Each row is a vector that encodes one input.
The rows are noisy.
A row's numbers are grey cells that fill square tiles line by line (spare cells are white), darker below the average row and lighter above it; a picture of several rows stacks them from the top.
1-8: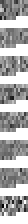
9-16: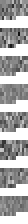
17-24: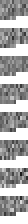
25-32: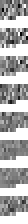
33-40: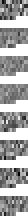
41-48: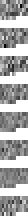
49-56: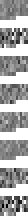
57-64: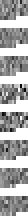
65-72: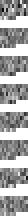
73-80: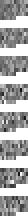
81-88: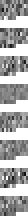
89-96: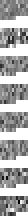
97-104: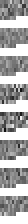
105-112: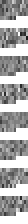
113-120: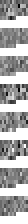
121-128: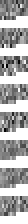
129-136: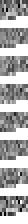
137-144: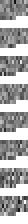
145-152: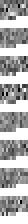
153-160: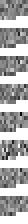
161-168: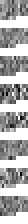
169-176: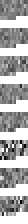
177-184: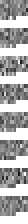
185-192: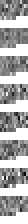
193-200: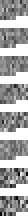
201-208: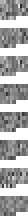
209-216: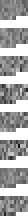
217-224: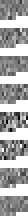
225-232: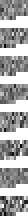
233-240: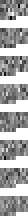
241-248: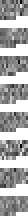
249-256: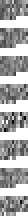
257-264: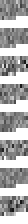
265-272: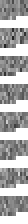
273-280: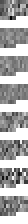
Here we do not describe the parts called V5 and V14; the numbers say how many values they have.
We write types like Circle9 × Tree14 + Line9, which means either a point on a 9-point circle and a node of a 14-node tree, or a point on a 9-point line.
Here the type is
Line7 + (Line8 + V14) × V5.
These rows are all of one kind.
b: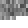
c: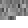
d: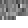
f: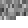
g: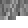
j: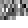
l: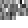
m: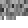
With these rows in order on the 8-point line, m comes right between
c and l.
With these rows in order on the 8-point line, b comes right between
c and d.
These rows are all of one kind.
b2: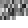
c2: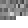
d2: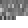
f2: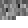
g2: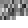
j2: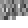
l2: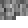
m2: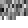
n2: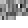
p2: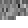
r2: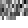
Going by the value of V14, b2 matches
d2, f2 and n2.
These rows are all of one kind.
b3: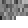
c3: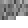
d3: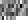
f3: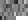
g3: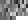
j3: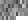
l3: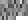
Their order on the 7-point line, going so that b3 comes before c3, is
b3, f3, c3, l3, g3, j3, d3.
